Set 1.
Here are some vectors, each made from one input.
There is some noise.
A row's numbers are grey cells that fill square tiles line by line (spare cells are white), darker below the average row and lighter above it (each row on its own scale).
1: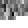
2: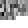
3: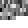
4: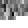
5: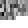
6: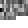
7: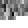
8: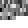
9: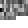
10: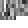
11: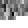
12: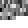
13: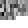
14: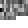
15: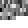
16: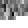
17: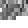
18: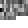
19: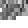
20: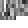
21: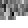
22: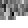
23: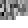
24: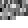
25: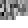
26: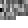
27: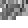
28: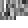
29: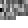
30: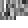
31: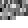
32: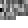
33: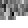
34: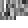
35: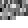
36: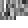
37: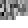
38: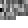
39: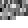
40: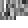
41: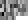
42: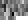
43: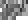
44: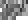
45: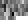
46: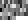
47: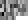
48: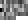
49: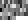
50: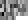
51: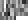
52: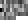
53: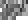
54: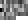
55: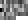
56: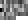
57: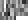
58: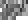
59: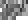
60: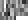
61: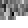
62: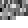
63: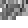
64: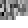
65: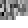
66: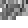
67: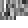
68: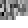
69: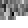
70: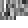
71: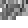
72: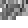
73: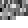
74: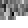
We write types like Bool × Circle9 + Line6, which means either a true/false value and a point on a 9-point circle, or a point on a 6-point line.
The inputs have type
Circle6.
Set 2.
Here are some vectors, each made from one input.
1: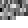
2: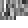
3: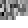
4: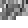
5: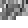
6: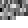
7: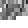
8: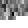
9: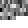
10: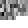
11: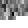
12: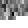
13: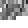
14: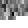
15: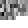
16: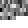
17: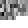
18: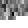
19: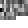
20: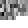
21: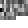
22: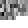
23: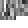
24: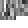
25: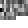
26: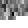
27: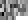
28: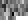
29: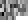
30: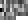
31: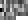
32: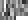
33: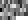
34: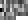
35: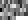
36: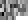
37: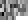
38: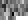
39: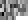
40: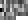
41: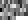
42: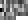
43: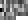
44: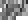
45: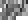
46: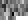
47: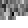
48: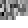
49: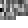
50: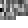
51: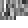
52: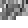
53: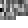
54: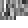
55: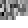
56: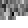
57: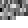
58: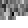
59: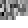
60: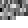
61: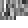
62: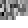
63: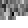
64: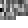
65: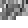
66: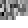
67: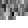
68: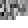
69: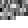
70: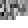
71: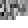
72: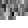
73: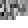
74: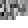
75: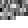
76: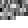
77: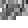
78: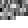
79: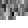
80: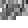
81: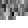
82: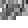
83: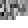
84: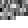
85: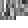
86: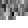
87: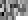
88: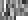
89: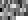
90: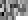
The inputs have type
Circle6.
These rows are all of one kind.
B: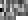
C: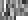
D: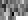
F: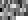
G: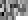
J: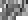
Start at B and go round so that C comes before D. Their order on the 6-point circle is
B, C, J, G, D, F.
